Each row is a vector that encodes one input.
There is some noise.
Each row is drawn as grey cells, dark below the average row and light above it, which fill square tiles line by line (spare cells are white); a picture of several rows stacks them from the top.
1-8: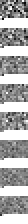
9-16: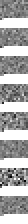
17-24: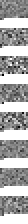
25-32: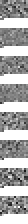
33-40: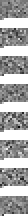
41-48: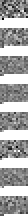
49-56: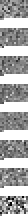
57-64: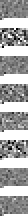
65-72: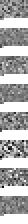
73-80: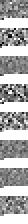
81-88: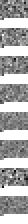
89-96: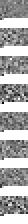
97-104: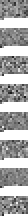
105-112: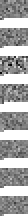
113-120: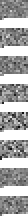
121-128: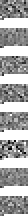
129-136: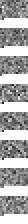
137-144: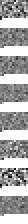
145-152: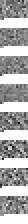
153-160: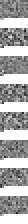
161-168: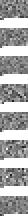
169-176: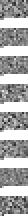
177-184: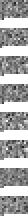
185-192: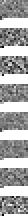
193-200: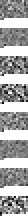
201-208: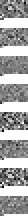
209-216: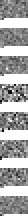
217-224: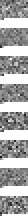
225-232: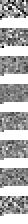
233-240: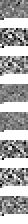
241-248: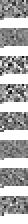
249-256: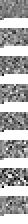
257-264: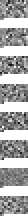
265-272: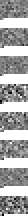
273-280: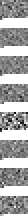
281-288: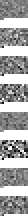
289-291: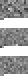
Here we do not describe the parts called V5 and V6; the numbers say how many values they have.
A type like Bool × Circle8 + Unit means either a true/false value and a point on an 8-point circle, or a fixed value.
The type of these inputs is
((Bool × Bool × Bool × Bool + Unit) × V5 + Label7) × V6 + Label11 + Line11.
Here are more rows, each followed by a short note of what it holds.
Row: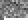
one of 7 labels and a value of V6
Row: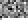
a value of V5 and a value of V6
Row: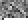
a value of V5 and a value of V6
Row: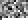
a value of V5 and a value of V6
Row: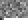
one of 7 labels and a value of V6
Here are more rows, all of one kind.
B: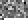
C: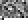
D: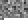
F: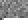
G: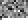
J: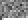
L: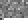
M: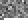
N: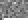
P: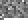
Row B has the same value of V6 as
L, M, N and P.
